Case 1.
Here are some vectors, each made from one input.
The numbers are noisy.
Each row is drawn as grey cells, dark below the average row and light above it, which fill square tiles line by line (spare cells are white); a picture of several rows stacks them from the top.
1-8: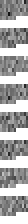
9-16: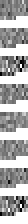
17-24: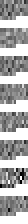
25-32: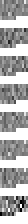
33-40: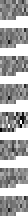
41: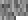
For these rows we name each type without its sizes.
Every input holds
a list of points on a line.
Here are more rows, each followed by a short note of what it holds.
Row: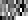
the empty list
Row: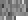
a list of one item
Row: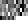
the empty list
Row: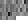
a list of one item
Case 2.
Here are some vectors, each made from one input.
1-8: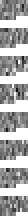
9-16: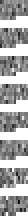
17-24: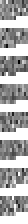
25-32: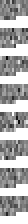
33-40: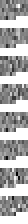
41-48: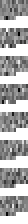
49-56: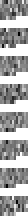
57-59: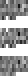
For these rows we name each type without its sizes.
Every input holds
a true/false value, together with either a fixed value, or a node of a tree.
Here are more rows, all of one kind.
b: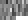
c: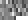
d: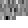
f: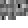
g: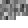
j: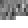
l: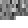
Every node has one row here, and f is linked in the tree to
c and j.
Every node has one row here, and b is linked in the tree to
g and j.
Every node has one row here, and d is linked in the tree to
j and l.
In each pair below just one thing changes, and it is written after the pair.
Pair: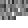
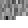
the node of the tree
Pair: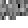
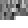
the node of the tree
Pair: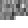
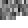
the node of the tree
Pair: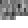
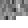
the true/false value
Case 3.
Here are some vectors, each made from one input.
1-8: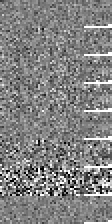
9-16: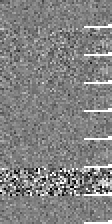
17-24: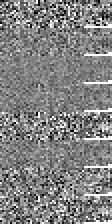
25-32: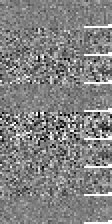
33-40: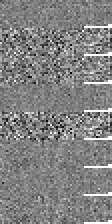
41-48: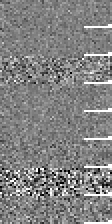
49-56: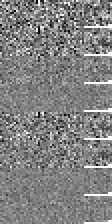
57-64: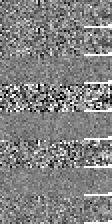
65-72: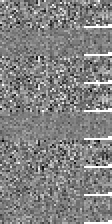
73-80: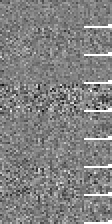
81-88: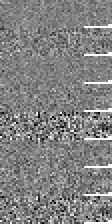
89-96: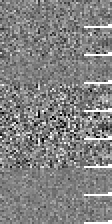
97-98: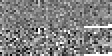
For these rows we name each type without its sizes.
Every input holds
a list of points on a line.
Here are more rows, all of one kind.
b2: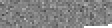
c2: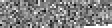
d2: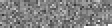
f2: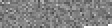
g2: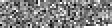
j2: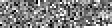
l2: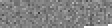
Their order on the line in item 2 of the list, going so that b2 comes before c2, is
f2, d2, j2, b2, g2, l2, c2.
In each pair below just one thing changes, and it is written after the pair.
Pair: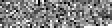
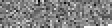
the place on the line in item 2 of the list
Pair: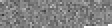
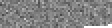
the place on the line in item 2 of the list
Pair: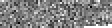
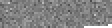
the place on the line in item 2 of the list
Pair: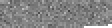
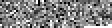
the place on the line in item 2 of the list
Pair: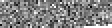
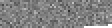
the place on the line in item 2 of the list
